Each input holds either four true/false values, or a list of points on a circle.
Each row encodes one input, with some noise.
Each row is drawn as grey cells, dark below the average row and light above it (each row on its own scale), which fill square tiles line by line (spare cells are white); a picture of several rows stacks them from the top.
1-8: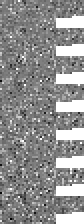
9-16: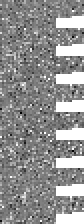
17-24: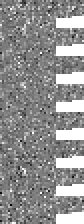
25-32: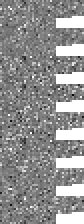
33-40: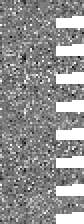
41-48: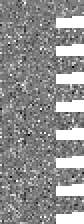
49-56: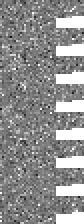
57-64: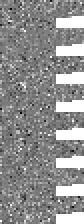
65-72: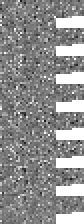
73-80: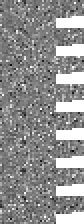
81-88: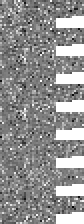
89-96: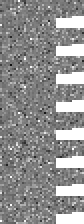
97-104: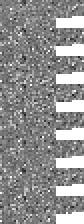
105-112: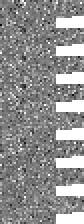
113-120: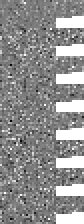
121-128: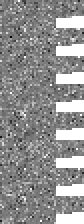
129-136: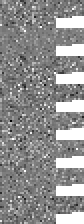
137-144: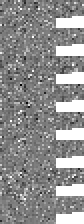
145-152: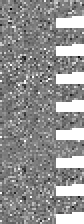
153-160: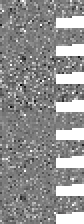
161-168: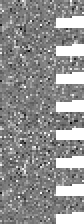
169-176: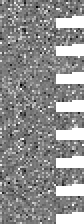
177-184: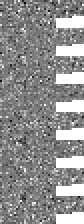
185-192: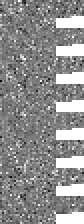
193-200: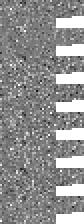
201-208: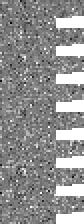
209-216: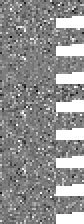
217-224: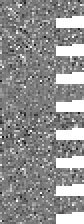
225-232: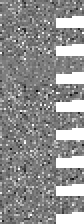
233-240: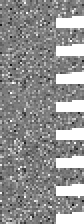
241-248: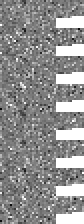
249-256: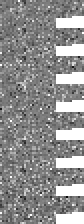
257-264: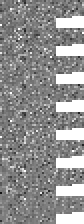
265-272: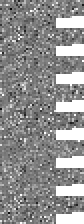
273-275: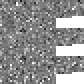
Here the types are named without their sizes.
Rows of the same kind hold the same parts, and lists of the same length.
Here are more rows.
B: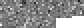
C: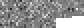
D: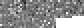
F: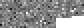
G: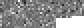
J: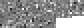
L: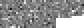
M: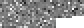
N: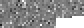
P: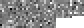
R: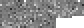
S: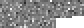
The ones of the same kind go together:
B, D, G, M, S
C
F, L
J, N, P, R

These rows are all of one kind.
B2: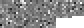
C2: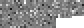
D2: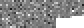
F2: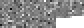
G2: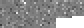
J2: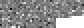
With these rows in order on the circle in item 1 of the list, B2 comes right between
F2 and G2.
